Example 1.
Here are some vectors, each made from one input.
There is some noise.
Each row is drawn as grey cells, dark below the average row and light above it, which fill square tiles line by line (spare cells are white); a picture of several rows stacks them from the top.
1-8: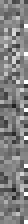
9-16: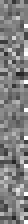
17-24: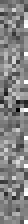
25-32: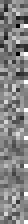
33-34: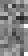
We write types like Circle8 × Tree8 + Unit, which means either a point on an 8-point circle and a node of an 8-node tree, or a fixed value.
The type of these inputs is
Tree8.
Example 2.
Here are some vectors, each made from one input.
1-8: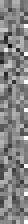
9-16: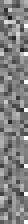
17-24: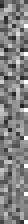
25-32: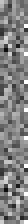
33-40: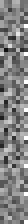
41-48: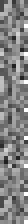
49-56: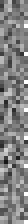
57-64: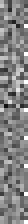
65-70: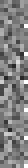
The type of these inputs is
Line7.
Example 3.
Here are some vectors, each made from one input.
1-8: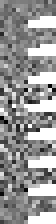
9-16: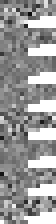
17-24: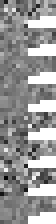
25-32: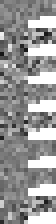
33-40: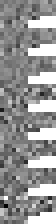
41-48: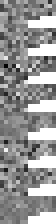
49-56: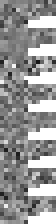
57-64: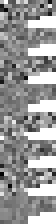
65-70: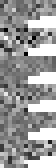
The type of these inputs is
Label6.
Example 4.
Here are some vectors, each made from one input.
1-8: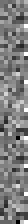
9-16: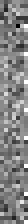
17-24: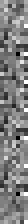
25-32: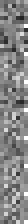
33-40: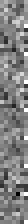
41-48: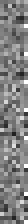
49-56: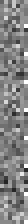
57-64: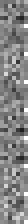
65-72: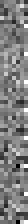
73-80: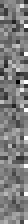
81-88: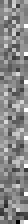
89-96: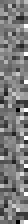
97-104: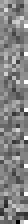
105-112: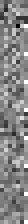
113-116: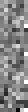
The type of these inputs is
Tree7.
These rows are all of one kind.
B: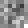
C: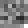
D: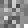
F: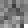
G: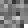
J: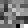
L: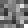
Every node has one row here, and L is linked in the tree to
G.
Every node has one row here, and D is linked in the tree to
B.
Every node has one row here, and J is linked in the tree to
C.
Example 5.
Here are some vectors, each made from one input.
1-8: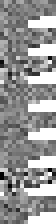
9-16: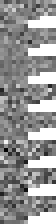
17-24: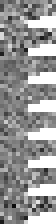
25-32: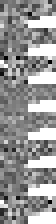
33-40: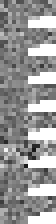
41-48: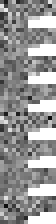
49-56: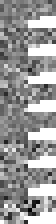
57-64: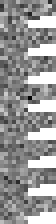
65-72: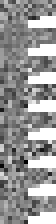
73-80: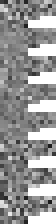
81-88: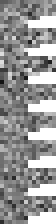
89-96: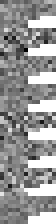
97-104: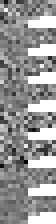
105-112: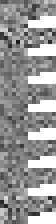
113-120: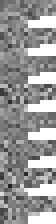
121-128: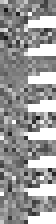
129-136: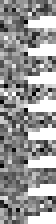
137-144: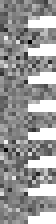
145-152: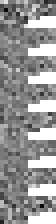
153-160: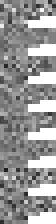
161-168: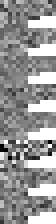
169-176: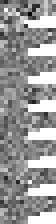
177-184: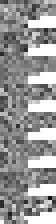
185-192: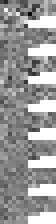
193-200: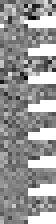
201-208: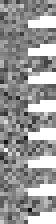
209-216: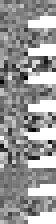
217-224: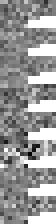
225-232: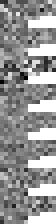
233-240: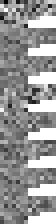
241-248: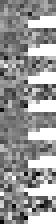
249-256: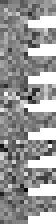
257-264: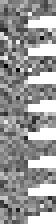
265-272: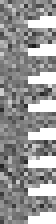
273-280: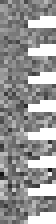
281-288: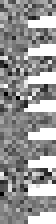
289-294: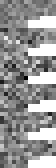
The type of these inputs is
Bool × Bool × Bool.
